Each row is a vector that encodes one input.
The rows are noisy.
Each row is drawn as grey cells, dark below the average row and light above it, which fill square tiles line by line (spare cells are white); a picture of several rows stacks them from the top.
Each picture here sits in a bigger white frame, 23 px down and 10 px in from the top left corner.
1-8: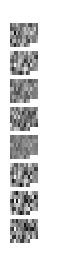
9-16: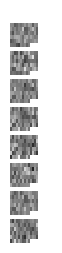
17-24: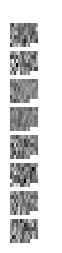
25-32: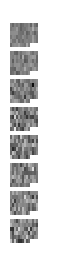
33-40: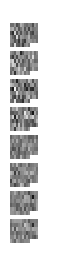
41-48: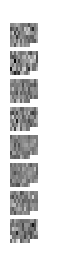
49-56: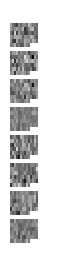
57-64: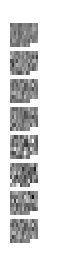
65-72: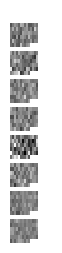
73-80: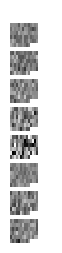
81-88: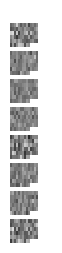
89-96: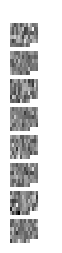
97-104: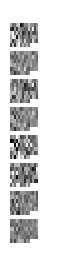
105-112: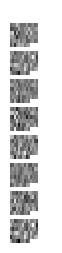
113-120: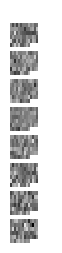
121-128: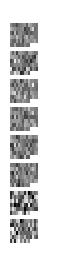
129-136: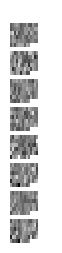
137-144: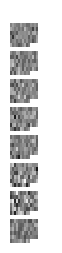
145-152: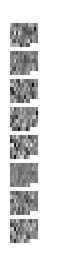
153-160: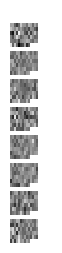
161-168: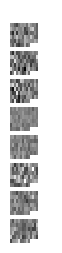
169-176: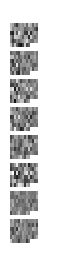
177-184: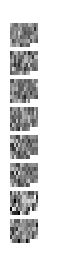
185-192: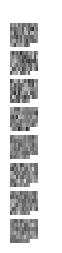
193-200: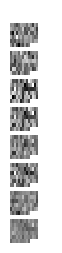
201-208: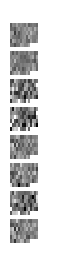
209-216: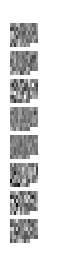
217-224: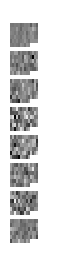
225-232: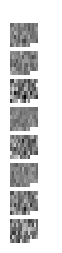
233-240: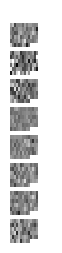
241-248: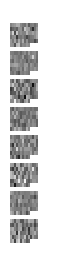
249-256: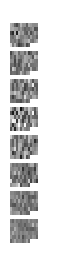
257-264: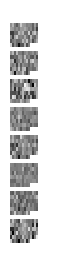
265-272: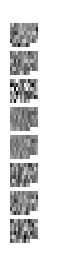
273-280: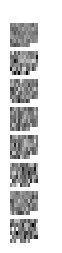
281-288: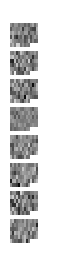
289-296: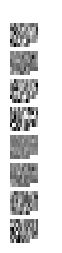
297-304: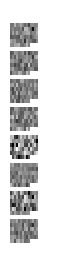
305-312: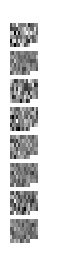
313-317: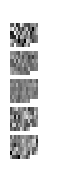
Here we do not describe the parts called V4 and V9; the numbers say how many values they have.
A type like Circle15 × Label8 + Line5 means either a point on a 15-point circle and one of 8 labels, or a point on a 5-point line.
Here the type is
Bool × V9 + (Circle8 + Unit) × (Line6 + V4).
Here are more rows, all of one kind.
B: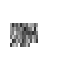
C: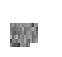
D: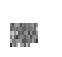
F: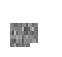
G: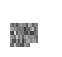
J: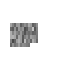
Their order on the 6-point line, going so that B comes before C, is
B, D, F, J, G, C.
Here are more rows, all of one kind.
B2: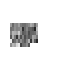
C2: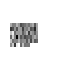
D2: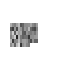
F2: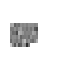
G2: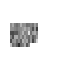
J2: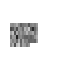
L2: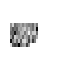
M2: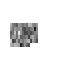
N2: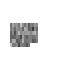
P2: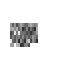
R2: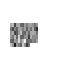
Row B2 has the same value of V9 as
D2, M2, N2 and P2.
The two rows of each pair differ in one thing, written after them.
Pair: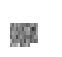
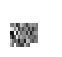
the value of V9
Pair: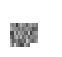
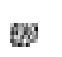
the true/false value
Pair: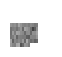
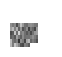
the true/false value
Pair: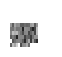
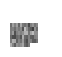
the true/false value
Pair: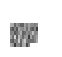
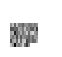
the true/false value
